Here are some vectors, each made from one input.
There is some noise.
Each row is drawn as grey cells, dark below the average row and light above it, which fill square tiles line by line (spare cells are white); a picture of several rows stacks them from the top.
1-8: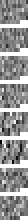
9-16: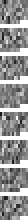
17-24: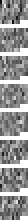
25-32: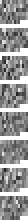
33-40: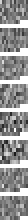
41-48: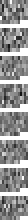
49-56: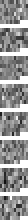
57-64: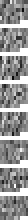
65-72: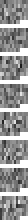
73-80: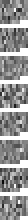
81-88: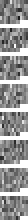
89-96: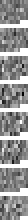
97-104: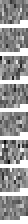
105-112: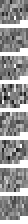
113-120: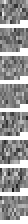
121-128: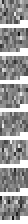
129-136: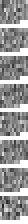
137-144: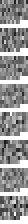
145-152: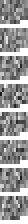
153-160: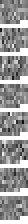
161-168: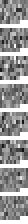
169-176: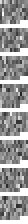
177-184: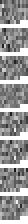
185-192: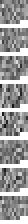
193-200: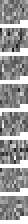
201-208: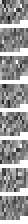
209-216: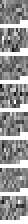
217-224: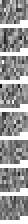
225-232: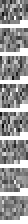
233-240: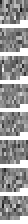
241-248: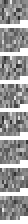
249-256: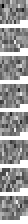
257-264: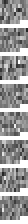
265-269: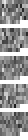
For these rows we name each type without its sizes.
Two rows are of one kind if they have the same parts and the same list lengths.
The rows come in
6 kinds.
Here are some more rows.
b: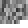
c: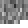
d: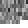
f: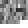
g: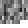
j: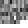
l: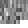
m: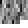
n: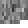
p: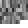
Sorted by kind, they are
b, f, l
c
d
g
j, m
n, p

